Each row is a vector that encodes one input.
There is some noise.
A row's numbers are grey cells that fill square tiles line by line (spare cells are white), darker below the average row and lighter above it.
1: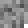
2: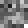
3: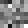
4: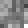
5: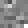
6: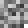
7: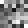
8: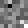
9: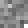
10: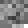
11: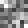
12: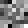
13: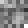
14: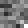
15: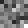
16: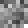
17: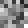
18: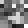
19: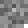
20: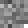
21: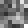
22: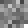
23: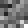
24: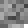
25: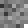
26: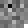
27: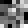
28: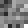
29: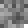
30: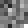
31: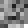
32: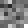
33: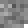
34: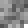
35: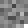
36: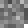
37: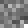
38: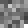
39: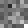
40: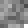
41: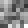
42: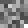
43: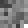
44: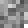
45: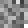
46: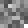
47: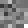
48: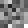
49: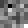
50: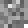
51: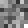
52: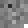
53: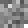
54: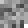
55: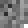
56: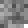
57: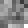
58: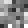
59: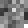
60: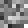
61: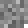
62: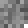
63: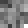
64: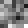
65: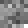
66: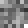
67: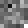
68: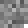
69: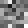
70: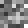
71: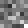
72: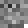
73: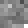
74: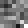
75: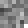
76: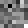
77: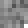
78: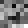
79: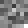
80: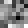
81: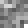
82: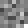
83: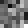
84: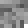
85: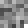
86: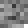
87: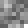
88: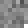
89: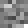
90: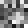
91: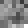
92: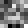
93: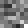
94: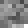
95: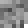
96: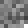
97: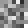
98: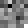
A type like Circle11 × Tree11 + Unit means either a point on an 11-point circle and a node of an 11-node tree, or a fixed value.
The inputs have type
Bool × (Line8 + Line10).
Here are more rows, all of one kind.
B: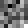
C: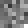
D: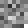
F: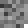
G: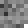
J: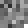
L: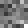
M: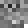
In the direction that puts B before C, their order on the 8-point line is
F, G, L, B, J, M, D, C.
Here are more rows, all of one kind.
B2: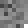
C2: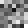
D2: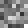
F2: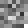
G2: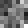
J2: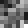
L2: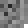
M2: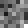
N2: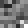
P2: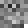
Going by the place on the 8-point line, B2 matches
C2, G2 and N2.
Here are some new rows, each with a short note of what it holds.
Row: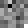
a point on an 8-point line and a true/false value
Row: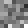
a point on a 10-point line and a true/false value
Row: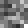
a point on an 8-point line and a true/false value
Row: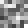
a point on a 10-point line and a true/false value
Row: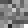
a point on a 10-point line and a true/false value
